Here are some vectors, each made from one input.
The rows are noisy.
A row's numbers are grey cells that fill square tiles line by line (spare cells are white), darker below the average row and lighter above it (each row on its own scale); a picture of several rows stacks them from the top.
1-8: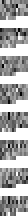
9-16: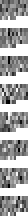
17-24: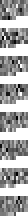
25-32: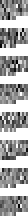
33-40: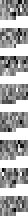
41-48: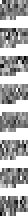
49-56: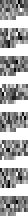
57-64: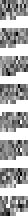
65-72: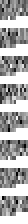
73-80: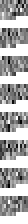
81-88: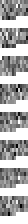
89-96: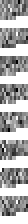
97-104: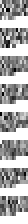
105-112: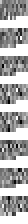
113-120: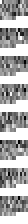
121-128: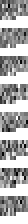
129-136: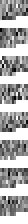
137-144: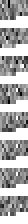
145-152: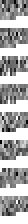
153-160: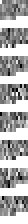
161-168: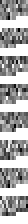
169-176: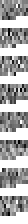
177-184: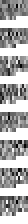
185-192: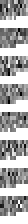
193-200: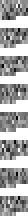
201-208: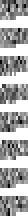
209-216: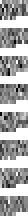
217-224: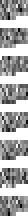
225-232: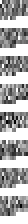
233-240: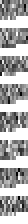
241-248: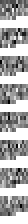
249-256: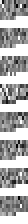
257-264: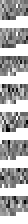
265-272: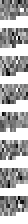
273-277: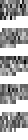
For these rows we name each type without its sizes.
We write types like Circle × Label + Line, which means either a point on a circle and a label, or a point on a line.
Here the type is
Bool × Bool × Bool × Bool × Circle + List(Line).
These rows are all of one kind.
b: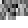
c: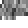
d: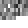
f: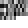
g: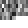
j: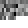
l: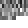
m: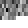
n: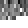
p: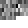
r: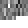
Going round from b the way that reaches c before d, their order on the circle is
b, c, p, g, j, l, f, n, r, m, d.
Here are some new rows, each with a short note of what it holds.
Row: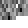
a list of two items
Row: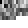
the empty list
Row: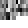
a list of two items
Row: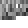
a list of one item
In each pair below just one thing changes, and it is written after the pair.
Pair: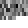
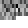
the place on the circle
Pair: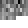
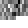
the place on the circle
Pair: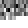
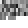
the place on the circle
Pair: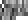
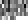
the place on the circle
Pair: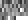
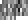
one of the four true/false values
